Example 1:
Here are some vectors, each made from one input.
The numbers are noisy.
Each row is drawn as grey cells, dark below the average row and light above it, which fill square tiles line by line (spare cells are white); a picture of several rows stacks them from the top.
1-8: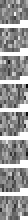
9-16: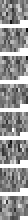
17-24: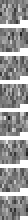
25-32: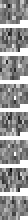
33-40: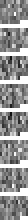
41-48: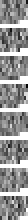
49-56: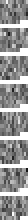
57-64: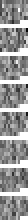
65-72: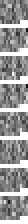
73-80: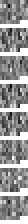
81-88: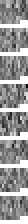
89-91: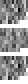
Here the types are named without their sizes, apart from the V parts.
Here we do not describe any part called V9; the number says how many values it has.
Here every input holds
either a point on a line, or a true/false value and a value of V9.
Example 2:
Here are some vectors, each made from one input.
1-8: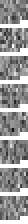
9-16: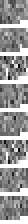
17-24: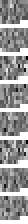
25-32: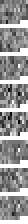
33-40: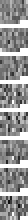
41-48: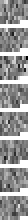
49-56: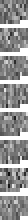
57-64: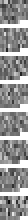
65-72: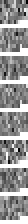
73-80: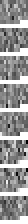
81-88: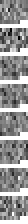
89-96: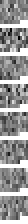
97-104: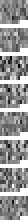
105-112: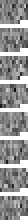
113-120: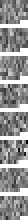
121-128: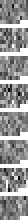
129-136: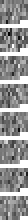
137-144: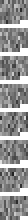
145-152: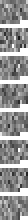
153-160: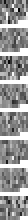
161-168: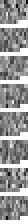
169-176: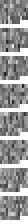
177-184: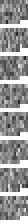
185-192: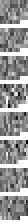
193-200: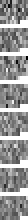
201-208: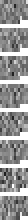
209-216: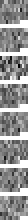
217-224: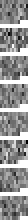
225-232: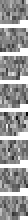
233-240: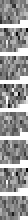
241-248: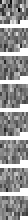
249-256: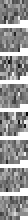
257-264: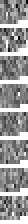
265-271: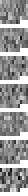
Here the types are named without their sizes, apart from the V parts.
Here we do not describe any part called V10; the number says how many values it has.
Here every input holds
either a point on a line, or three true/false values and a value of V10.
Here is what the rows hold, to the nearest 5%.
About 20% of them hold a point on a line. The rest hold three true/false values and a value of V10.
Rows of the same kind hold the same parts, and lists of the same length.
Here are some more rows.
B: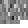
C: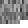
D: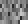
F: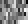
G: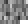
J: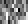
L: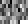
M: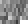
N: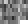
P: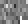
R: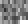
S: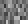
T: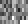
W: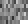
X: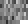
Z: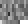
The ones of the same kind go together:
B, C, D, G, M, N, P, R, S, W, X, Z
F, J, L, T

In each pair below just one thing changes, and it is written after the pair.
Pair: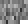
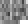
the value of V10
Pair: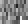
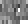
the value of V10
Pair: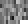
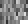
one of the three true/false values
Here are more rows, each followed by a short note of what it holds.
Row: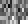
a point on a line
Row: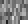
three true/false values and a value of V10
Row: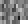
three true/false values and a value of V10
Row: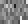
three true/false values and a value of V10
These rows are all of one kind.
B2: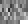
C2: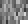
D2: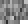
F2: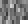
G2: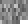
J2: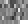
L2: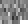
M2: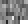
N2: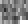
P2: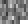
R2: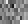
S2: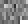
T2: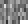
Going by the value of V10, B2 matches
G2 and L2.
